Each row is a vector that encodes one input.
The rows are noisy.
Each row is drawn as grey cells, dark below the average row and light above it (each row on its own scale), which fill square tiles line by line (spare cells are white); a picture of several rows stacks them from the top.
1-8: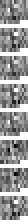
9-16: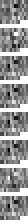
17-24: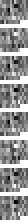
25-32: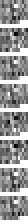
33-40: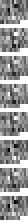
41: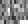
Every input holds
a point on a 4-point line and a true/false value.
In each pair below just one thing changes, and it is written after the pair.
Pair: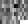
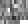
the true/false value
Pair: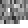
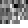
the true/false value
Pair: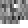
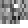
the place on the 4-point line
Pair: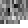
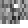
the true/false value
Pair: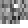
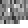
the place on the 4-point line
